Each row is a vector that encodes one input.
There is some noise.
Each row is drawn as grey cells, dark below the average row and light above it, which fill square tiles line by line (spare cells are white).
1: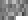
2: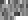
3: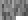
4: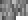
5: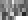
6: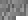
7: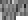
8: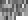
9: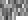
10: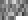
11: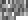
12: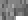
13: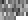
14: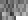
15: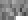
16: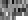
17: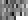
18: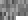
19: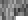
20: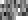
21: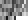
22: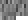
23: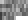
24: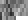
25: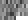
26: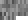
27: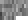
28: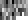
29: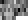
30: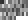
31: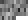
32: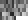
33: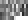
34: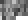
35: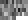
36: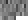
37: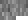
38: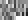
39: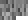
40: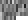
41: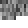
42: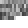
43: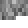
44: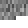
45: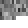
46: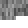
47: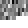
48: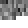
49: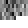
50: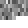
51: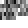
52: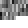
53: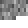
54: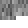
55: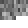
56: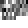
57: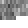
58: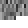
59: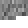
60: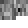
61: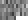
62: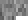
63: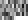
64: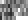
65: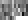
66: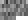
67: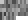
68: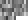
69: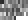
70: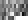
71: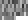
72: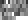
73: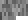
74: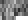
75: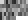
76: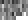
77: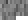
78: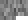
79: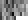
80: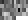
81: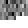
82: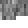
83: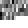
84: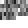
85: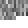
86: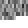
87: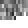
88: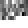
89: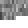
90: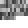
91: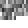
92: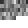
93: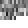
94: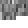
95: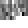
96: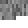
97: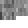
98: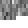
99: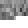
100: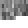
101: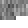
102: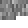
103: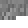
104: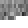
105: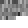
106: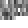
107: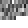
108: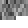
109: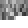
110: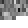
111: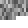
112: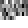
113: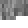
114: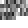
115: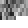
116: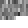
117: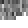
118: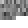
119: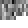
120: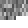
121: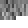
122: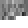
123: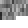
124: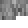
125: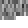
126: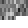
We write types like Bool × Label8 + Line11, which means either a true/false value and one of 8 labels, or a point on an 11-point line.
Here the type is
Bool × Bool × Bool + Line7.
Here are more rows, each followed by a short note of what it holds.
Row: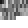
a point on a 7-point line
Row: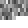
a point on a 7-point line
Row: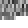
a point on a 7-point line
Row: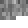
three true/false values
